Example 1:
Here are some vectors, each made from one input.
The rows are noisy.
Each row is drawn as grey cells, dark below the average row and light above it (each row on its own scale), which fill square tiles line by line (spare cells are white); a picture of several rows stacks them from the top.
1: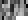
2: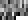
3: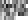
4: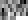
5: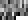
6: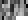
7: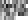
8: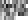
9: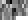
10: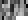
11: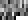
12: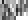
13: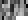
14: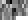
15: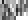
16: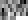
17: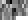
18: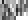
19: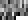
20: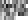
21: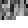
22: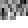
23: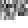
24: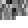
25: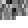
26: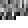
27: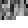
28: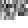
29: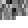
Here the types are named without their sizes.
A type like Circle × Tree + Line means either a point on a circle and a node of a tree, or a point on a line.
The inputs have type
Label.
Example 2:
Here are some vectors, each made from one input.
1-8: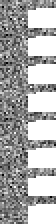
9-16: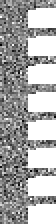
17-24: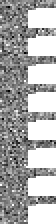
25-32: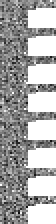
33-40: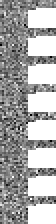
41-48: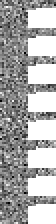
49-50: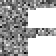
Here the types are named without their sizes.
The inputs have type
Bool × Bool × Bool × Bool.
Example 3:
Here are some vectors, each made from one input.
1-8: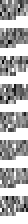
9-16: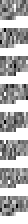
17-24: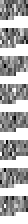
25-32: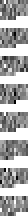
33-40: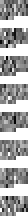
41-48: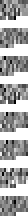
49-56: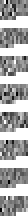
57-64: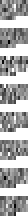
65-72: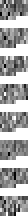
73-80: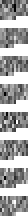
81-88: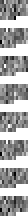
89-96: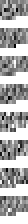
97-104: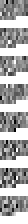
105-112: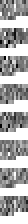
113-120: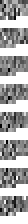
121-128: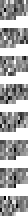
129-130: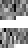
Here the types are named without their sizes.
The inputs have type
Bool × Bool × Bool × Bool × Bool + Unit.
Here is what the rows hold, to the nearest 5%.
About 5% of them hold a fixed value. The rest hold five true/false values.
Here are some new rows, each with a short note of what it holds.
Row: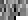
five true/false values
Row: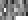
five true/false values
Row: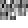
a fixed value
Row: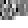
five true/false values
